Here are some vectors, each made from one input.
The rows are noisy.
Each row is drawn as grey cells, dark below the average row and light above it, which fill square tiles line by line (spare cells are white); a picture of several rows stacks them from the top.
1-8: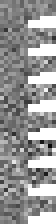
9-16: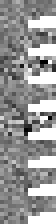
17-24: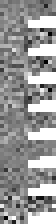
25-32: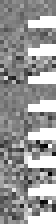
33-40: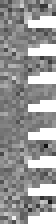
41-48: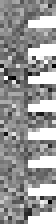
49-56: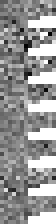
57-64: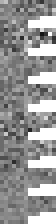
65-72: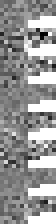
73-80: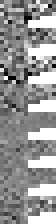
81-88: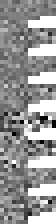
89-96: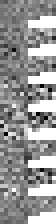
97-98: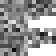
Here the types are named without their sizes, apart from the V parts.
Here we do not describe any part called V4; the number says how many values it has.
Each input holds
a label, together with either three true/false values, or a list of values of V4.
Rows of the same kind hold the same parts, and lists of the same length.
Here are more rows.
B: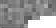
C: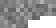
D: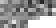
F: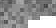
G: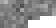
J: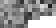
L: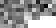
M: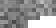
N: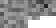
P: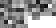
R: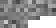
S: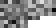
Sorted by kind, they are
B, D, G, J, M, N, P
C, F
L, S
R

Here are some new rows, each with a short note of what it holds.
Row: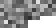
a label, together with a list of two items
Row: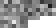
a label, together with a list of two items
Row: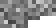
a label, together with a list of two items
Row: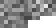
a label, together with a list of one item
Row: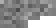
a label and three true/false values
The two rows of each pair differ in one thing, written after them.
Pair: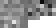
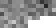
the value of V4 in item 2 of the list
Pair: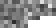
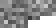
the value of V4 in item 2 of the list
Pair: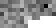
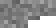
the label
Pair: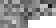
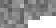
the value of V4 in item 2 of the list
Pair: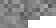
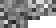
the value of V4 in item 2 of the list
